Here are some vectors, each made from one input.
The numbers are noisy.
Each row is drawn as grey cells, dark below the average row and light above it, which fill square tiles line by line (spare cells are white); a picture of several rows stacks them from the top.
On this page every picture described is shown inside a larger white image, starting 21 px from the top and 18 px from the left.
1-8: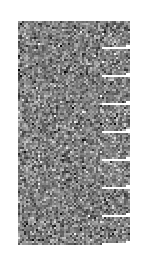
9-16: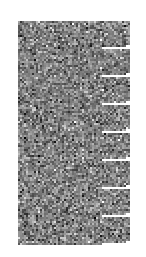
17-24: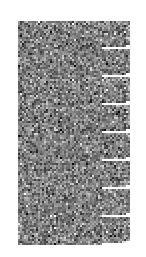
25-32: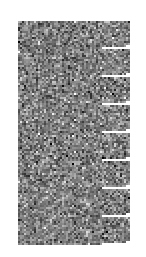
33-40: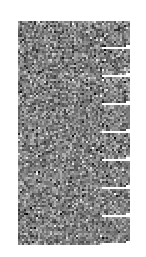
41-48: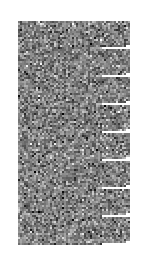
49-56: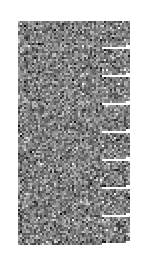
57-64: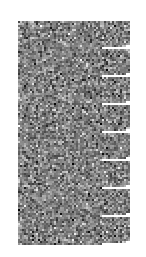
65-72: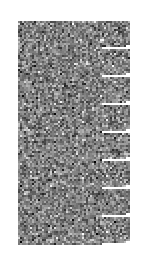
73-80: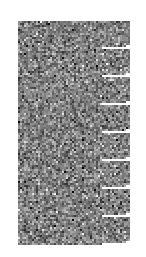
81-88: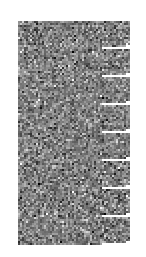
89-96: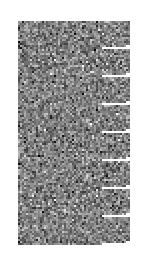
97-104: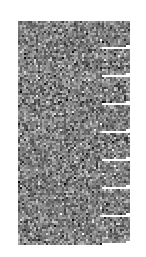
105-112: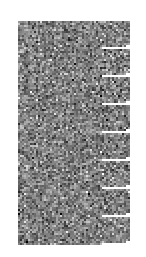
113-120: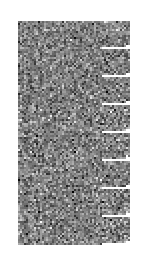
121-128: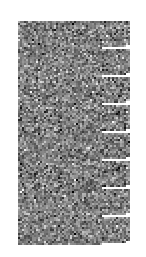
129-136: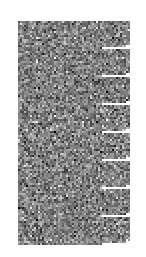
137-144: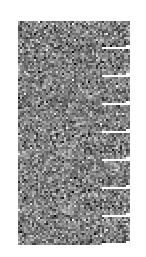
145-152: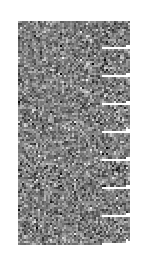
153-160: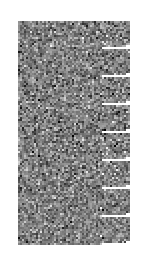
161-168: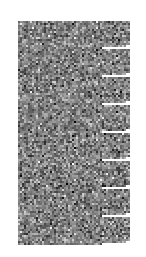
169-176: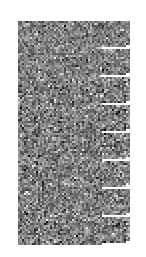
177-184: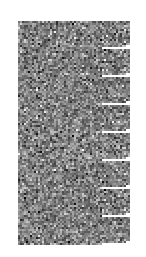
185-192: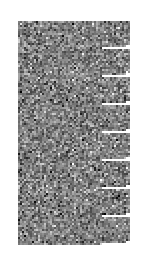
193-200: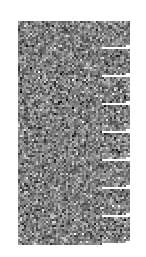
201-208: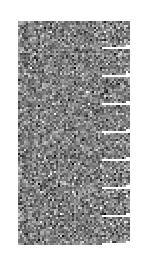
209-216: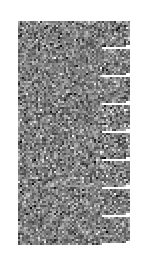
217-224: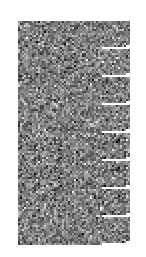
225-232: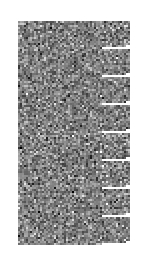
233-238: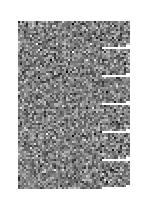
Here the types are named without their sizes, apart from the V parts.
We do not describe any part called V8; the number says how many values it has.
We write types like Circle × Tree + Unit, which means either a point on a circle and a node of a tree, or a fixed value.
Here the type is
Bool × Label + Line × List(V8).
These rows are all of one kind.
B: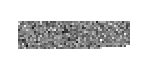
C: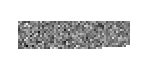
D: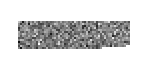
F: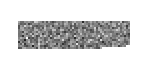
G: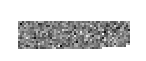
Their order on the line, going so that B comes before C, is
G, D, F, B, C.
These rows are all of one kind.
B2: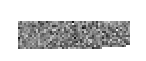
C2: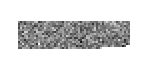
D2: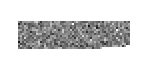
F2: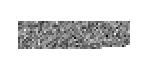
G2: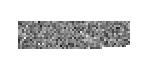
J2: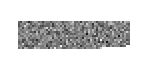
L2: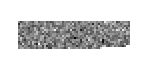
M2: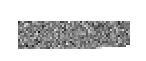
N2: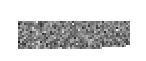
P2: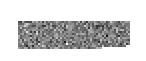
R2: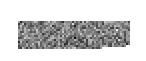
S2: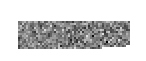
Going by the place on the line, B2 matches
D2, F2, N2 and R2.
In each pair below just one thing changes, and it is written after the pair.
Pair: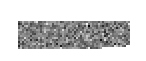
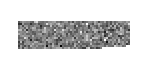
the value of V8 in item 2 of the list
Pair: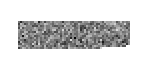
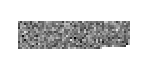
the value of V8 in item 2 of the list
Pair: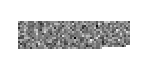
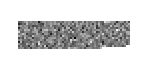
the value of V8 in item 2 of the list
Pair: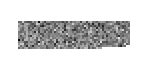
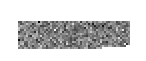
the value of V8 in item 2 of the list
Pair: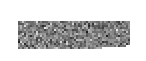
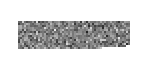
the value of V8 in item 2 of the list
